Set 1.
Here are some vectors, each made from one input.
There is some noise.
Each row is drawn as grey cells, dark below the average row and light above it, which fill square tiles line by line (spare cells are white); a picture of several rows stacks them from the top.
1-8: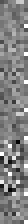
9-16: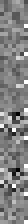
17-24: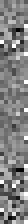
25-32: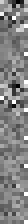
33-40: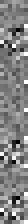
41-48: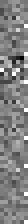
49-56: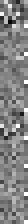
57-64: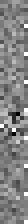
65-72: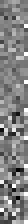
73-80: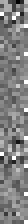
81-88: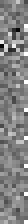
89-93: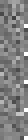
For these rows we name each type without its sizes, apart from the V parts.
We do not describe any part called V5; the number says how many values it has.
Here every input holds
either a point on a line and a value of V5, or three true/false values.
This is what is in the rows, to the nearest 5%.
About 25% of them hold a point on a line and a value of V5. The rest hold three true/false values.
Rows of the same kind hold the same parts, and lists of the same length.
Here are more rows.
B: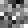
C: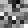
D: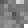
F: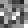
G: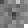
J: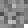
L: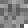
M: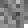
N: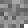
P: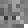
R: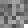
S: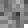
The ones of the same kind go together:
B, C, F
D, G, J, L, M, N, P, R, S

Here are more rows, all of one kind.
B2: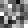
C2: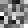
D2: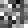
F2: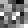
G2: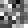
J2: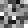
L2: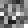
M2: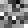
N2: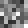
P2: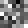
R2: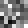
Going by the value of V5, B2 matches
D2, G2, P2 and R2.
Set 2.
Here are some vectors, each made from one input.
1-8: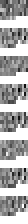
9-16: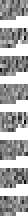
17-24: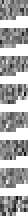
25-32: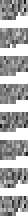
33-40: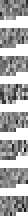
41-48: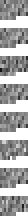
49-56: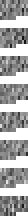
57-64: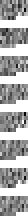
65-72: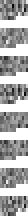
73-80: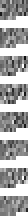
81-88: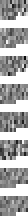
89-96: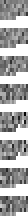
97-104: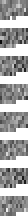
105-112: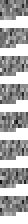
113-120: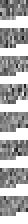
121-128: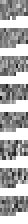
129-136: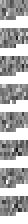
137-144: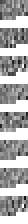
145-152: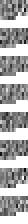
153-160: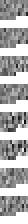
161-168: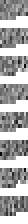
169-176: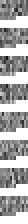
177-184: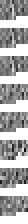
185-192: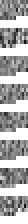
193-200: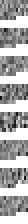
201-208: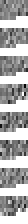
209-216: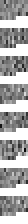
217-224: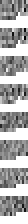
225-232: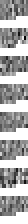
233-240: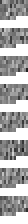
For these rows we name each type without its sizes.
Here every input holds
either a point on a circle, or a fixed value, or two labels.
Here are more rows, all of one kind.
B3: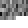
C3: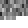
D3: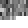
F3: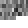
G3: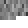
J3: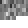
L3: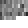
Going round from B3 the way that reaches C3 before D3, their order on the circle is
B3, F3, J3, G3, L3, C3, D3.
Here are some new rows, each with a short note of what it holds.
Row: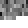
a point on a circle
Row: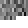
a point on a circle
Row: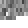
a point on a circle
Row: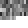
a point on a circle
